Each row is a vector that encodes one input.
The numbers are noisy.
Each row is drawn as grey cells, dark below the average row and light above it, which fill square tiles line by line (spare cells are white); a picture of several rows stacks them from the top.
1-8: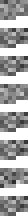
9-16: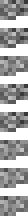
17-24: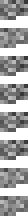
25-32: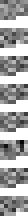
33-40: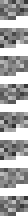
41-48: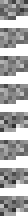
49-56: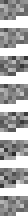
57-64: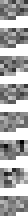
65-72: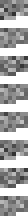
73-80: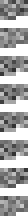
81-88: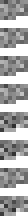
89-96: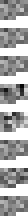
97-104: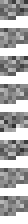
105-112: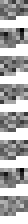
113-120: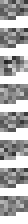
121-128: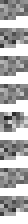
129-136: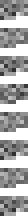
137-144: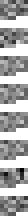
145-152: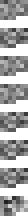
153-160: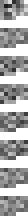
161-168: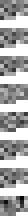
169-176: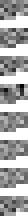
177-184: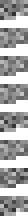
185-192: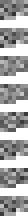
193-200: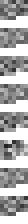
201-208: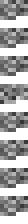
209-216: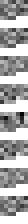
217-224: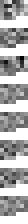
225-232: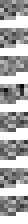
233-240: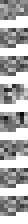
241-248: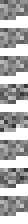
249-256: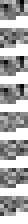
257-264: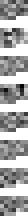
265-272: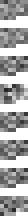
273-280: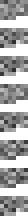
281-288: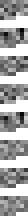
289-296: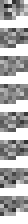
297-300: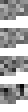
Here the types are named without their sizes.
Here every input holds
a label.
